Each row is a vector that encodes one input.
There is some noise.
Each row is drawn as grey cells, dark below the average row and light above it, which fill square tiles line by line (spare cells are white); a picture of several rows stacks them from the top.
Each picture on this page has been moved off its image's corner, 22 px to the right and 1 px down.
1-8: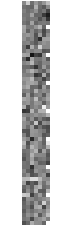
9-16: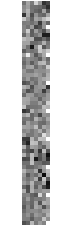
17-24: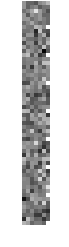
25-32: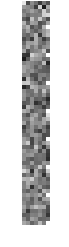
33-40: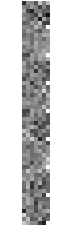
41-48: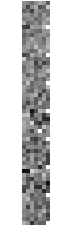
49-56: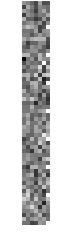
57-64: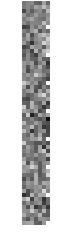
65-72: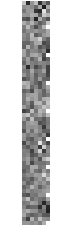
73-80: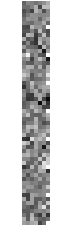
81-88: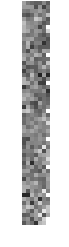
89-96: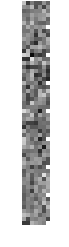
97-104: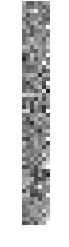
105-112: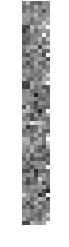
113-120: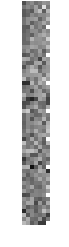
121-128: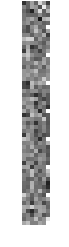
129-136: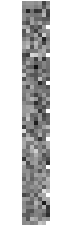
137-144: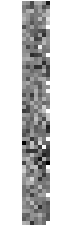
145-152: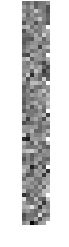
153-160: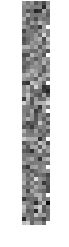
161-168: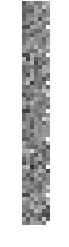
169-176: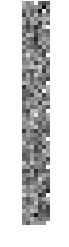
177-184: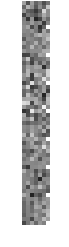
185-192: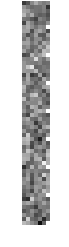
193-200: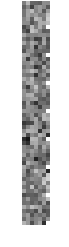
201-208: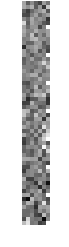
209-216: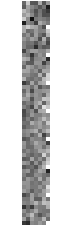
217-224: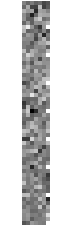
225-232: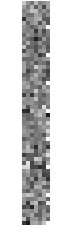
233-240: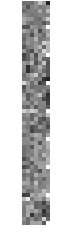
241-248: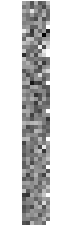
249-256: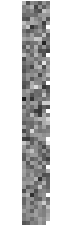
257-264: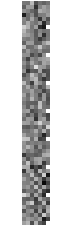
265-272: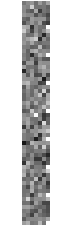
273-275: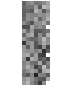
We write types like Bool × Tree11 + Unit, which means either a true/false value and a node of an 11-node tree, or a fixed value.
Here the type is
(Bool × Bool × Bool + Unit) × Line7 + List3(Line11).
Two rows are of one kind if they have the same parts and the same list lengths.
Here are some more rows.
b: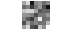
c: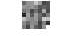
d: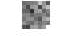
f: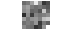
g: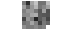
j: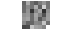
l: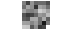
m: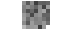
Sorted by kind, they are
b
c, f
d
g
j
l, m

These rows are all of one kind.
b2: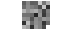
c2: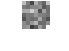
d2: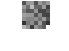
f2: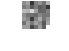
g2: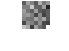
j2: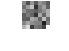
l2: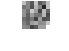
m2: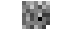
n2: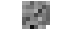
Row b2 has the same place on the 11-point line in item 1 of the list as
f2 and l2.
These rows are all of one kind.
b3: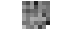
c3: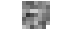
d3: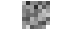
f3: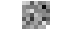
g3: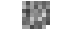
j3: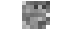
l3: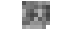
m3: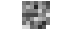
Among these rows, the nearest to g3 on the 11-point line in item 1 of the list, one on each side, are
b3 and l3.
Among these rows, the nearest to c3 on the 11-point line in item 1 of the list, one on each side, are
f3 and l3.
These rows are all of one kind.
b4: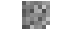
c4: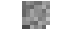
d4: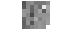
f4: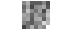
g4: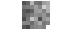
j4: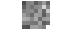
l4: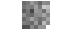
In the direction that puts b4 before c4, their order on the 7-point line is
d4, l4, b4, g4, f4, c4, j4.
